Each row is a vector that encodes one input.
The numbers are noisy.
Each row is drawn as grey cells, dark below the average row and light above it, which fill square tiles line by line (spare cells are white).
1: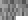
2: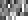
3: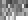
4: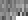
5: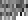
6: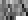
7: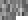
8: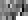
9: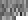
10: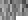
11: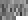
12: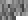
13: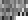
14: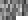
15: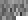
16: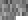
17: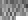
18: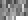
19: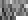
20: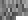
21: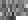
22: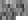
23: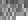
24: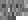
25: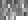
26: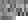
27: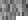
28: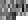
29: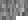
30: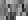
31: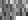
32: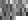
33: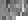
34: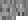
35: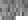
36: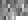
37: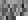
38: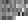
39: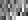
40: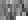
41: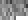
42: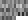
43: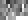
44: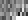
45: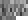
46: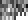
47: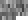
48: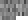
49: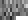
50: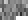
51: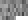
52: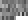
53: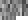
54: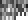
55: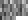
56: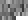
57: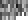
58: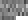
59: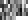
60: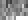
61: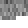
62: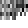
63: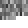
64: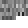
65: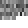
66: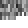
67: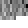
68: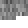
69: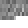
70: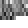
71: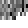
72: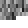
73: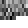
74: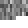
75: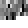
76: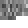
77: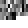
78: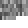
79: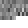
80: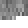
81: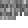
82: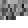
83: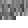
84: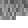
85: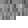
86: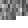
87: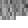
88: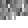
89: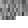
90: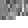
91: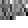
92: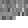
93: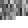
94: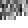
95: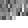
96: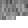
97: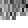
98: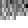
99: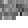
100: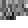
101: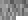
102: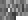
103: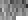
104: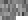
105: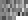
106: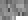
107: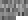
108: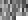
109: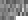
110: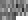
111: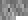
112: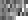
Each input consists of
either a node of an 8-node tree and three true/false values, or a node of a 9-node tree.
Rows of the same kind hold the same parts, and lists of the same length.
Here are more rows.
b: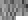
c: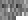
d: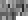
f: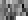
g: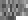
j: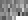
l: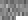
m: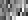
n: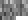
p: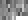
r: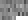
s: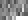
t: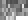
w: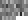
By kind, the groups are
b, j, l, m, p, r, s, t
c, d, f, g, n, w

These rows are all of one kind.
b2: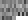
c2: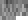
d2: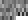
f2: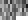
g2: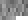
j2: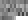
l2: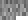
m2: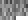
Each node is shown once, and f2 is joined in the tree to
c2.
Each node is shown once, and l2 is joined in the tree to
b2 and m2.
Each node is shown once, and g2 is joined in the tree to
b2, d2 and j2.
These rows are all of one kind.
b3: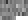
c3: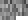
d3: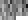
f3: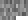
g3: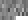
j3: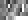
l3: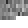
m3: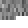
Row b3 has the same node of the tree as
c3 and l3.
